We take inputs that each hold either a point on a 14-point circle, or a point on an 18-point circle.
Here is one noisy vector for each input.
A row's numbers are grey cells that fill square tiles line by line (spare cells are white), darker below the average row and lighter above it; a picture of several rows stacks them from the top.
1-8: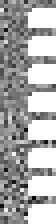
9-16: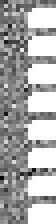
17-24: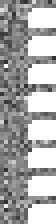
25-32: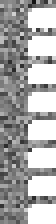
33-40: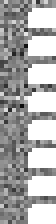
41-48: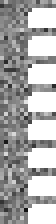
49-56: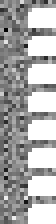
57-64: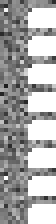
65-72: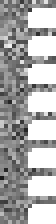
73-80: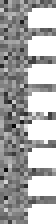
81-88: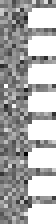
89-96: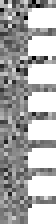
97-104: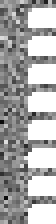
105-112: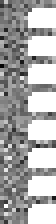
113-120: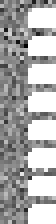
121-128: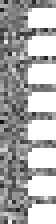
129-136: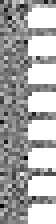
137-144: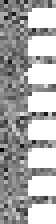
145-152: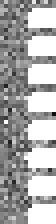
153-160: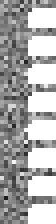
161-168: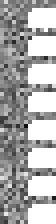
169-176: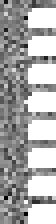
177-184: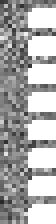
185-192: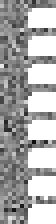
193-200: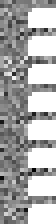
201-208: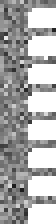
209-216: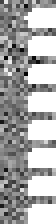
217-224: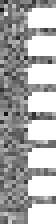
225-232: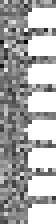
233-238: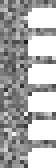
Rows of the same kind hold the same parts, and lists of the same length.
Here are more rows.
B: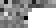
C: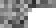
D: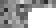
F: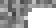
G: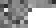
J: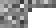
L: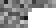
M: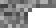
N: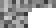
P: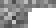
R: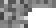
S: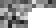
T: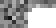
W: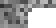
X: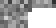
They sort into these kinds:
B, C, D, L, T
F, G, J, M, N, P, R, S, W, X

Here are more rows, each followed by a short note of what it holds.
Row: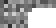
a point on a 14-point circle
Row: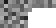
a point on a 14-point circle
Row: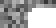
a point on a 14-point circle
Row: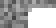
a point on an 18-point circle
